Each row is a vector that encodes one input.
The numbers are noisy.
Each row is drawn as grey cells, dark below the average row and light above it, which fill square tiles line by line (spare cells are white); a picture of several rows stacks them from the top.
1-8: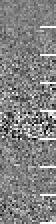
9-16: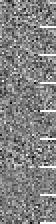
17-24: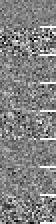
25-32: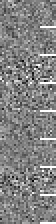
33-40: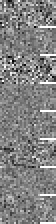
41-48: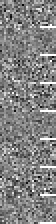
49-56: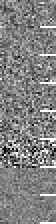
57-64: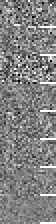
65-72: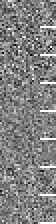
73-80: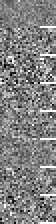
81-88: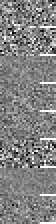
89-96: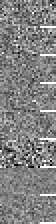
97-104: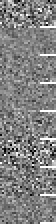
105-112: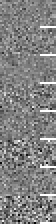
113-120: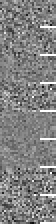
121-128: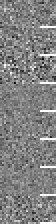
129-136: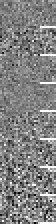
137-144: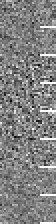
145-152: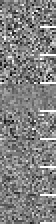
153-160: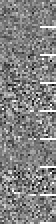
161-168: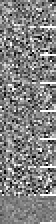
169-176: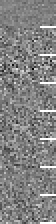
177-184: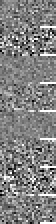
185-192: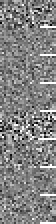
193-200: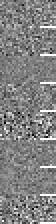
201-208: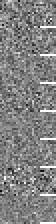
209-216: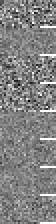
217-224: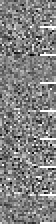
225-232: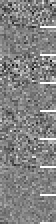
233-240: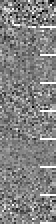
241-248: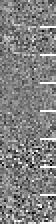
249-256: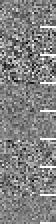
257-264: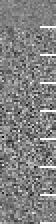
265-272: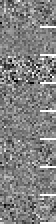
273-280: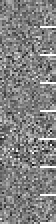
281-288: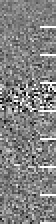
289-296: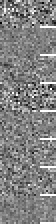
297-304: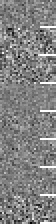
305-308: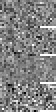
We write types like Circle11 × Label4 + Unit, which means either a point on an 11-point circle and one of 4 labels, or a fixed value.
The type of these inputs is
Bool × Circle13.
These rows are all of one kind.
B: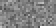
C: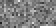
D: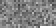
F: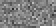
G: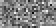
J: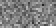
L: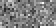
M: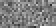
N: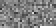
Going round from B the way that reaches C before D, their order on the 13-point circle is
B, G, N, F, J, M, C, D, L.
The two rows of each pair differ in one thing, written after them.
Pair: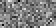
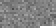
the place on the 13-point circle
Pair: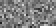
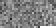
the true/false value
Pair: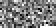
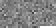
the true/false value
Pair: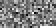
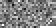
the place on the 13-point circle
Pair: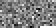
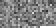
the place on the 13-point circle
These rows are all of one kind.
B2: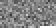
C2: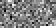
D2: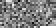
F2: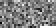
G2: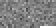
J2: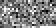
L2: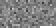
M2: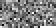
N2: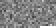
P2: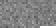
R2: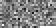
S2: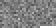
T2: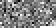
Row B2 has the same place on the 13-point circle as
J2 and P2.
